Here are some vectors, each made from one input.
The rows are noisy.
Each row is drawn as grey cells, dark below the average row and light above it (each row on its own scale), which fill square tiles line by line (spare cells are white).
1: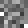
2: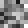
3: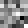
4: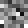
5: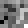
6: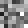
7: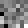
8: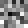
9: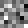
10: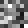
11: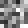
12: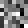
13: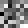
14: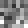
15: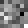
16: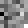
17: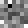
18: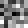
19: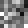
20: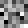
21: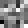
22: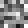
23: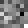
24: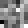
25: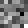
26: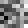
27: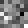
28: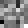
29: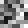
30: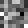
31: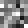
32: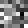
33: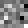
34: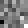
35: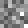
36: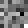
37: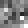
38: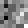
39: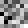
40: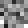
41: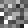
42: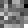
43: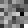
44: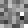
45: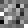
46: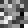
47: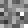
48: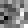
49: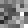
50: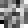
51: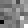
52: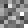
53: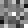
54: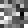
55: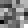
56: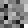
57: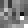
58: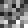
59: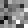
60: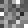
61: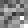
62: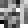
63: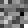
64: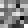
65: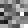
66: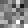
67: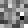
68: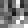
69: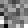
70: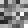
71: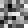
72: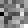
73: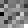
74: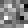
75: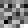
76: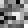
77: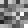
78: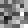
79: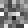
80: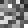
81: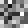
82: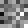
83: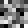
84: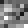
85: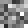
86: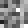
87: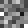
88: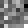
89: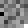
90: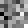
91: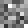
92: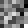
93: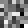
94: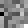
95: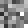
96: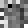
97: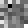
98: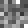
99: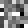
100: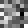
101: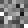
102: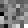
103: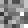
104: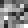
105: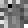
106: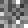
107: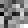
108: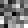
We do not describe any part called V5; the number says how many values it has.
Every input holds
a list of up to two items, each a true/false value and a value of V5.
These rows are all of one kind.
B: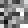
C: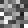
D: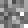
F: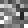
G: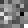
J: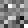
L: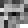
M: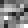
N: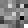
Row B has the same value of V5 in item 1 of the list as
G, L and M.
